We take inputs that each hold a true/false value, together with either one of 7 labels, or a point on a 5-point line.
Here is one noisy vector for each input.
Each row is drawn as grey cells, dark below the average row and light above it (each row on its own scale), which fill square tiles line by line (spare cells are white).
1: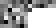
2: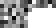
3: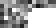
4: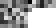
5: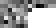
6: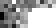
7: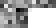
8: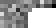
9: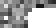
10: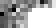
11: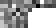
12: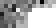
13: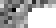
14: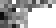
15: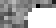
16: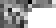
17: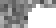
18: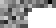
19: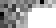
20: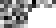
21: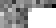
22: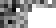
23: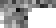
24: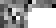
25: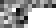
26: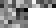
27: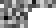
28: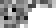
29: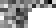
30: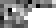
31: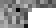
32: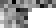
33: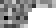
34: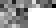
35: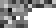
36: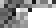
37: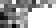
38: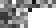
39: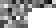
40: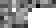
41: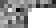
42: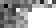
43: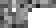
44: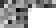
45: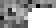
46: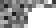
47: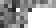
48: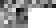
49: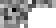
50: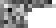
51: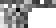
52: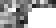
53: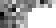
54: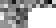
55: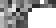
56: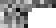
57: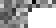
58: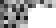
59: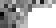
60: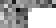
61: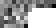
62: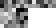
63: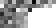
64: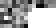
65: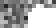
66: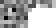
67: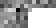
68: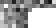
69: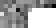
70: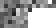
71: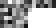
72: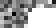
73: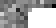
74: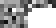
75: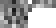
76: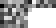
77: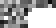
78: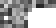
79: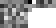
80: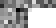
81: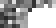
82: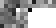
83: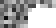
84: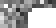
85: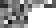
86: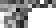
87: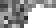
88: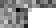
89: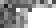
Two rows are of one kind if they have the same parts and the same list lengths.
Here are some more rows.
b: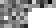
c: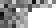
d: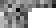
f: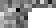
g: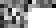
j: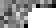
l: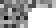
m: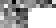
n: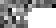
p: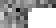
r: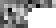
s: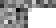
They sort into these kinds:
b, d, f, g, j, m, n, p, r, s
c, l

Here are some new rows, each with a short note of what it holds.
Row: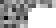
a point on a 5-point line and a true/false value
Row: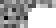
a point on a 5-point line and a true/false value
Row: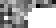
one of 7 labels and a true/false value
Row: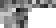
one of 7 labels and a true/false value
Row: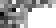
a point on a 5-point line and a true/false value
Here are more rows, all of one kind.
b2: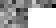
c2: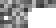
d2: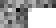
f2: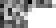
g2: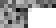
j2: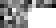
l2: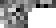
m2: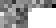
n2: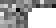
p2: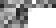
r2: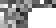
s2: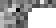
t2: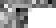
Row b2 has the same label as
j2 and m2.
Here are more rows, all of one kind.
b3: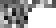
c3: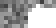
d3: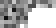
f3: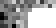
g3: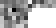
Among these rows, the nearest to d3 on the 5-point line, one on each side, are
f3 and g3.
